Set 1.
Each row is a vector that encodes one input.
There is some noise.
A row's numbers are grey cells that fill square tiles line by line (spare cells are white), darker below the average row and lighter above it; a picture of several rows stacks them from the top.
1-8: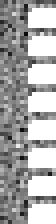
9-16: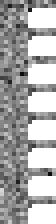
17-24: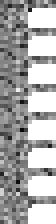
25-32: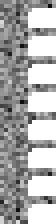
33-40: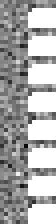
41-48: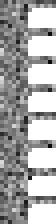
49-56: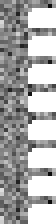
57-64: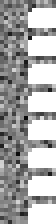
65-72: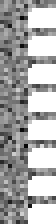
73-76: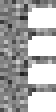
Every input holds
either a point on a 5-point line, or a point on a 7-point line.
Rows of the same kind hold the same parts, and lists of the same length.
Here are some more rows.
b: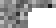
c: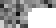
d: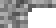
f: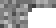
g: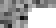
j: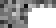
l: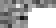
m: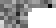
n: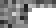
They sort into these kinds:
b, c, d, f, m
g, j, l, n

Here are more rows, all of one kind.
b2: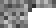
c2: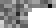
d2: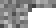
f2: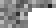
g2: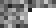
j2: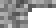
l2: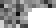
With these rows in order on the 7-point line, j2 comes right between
d2 and f2.
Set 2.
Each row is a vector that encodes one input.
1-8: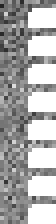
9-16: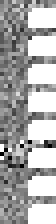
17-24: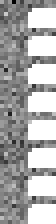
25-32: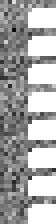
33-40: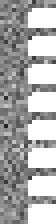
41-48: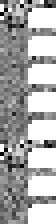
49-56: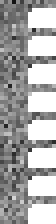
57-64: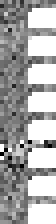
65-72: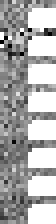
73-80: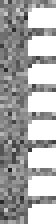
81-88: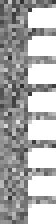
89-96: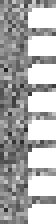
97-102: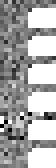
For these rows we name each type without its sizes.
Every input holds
a list of points on a line.
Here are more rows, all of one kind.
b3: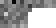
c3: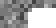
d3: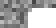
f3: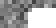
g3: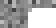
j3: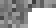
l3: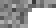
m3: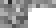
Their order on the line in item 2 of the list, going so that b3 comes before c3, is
g3, j3, l3, b3, d3, m3, c3, f3.
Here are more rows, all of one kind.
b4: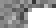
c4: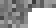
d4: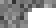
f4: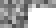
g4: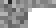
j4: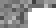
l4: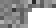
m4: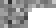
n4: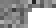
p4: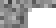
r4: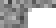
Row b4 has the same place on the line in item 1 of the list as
j4, l4 and n4.
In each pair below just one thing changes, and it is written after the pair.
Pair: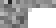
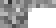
the place on the line in item 1 of the list
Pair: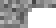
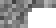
the place on the line in item 1 of the list
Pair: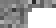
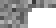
the place on the line in item 2 of the list
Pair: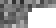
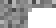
the place on the line in item 1 of the list
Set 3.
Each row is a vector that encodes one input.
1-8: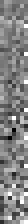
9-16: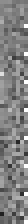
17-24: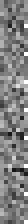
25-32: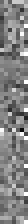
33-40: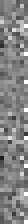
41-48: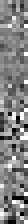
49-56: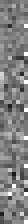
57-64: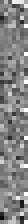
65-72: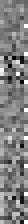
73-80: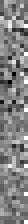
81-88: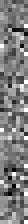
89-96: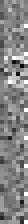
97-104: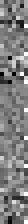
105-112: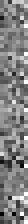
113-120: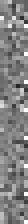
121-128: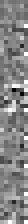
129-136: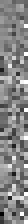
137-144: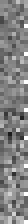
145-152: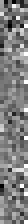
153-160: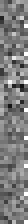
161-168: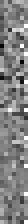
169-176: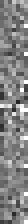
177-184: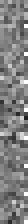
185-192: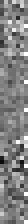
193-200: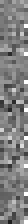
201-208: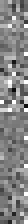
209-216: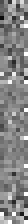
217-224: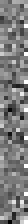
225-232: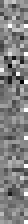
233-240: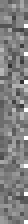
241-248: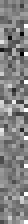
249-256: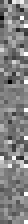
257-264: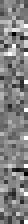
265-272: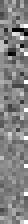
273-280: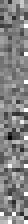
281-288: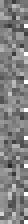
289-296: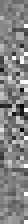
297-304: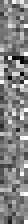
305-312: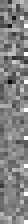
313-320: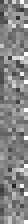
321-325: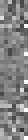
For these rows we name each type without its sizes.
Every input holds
a list of points on a line.
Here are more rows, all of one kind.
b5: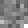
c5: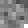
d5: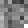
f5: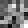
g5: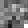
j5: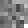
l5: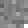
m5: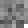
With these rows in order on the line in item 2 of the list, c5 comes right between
d5 and m5.
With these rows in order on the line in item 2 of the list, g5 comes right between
b5 and m5.
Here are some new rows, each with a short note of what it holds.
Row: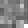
a list of one item
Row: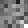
the empty list
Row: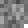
a list of two items
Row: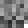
a list of two items
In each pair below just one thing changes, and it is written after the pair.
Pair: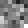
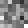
the place on the line in item 2 of the list
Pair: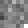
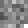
the place on the line in item 2 of the list
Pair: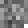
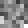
the place on the line in item 2 of the list
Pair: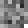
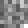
the place on the line in item 1 of the list
